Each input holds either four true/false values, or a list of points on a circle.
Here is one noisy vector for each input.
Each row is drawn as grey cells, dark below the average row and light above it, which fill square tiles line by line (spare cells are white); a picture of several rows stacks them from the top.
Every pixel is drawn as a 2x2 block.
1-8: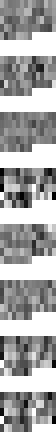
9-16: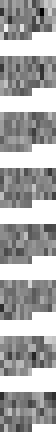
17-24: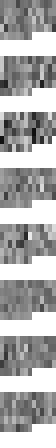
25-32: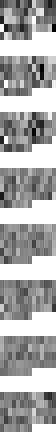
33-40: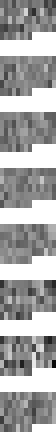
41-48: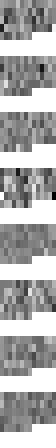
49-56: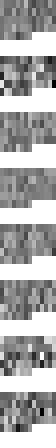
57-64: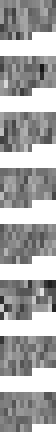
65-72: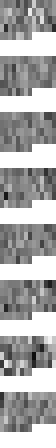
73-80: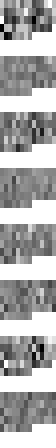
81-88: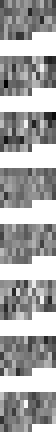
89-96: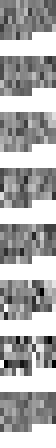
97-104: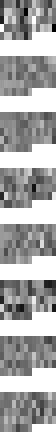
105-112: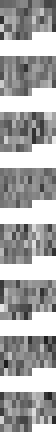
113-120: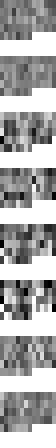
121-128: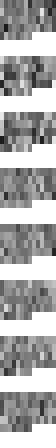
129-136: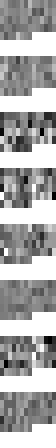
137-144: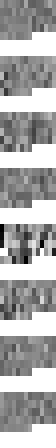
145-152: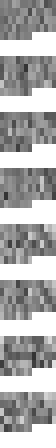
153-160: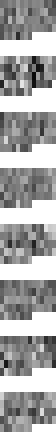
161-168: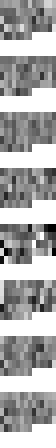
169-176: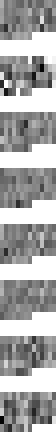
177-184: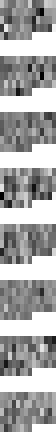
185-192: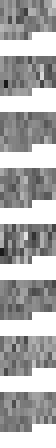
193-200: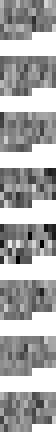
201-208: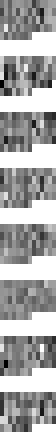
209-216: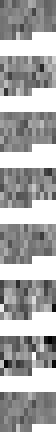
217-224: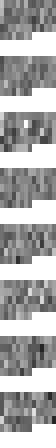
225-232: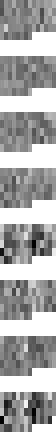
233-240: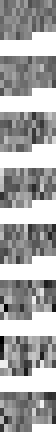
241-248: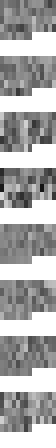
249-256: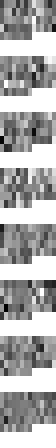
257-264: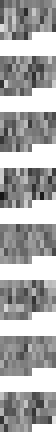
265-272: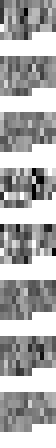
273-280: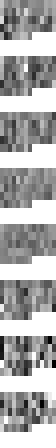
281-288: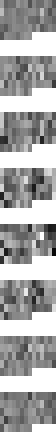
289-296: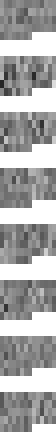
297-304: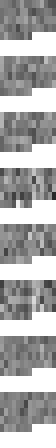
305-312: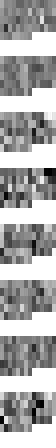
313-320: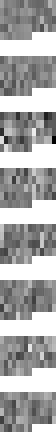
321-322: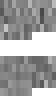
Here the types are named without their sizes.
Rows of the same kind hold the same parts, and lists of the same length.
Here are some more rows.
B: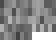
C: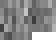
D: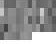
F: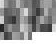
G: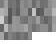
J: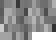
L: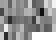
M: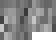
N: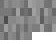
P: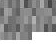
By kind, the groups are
B, N
C, L
D, J, M
F, P
G

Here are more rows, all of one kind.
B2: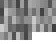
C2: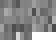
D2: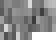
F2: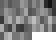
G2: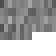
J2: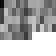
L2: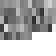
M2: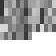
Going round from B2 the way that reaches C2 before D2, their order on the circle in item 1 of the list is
B2, C2, D2, G2, J2, L2, M2, F2.
